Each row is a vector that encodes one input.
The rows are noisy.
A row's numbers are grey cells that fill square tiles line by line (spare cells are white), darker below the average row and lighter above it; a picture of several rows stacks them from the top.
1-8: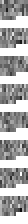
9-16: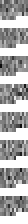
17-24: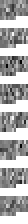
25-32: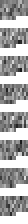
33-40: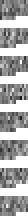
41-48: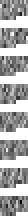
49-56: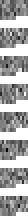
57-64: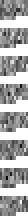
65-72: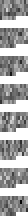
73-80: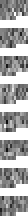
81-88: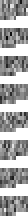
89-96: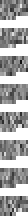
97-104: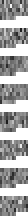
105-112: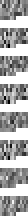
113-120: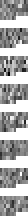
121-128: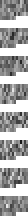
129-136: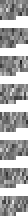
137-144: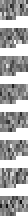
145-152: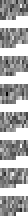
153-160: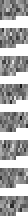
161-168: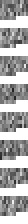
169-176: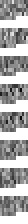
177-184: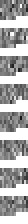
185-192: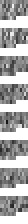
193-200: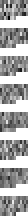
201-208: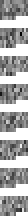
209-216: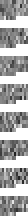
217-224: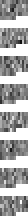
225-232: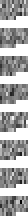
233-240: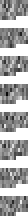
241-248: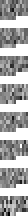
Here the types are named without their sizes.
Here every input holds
a list of points on a circle.
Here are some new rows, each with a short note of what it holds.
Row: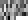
the empty list
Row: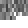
a list of three items
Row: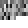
the empty list
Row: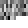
the empty list
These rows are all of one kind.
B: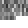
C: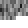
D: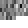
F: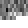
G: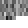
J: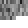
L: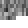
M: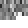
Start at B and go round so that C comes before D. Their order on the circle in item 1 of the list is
B, F, M, J, C, D, G, L.
